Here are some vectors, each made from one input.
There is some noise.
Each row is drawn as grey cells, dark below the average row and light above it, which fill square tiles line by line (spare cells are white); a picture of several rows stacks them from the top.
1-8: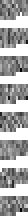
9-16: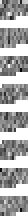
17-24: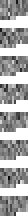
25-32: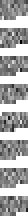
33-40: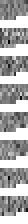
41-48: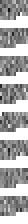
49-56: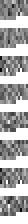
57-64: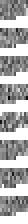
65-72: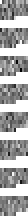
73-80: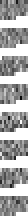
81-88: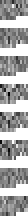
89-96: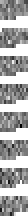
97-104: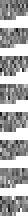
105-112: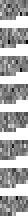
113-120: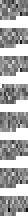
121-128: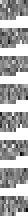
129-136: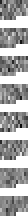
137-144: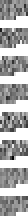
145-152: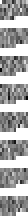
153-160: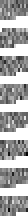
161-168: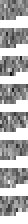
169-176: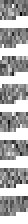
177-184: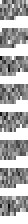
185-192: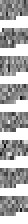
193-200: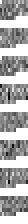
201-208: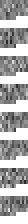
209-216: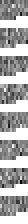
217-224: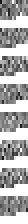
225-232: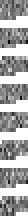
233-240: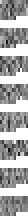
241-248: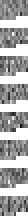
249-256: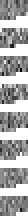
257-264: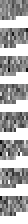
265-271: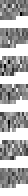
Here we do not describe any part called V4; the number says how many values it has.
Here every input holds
a point on a 7-point line, together with either a point on a 14-point circle, or a fixed value, or a true/false value and a value of V4.
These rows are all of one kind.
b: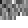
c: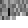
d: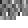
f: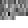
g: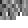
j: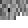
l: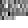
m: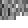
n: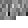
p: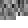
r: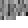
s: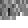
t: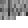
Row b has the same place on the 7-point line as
d and g.
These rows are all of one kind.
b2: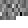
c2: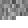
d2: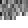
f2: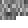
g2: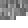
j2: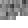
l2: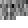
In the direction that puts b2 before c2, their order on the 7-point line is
f2, b2, c2, j2, g2, l2, d2.
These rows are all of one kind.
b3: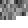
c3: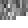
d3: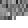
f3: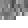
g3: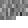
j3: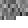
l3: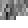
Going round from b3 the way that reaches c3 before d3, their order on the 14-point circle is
b3, c3, f3, l3, g3, j3, d3.
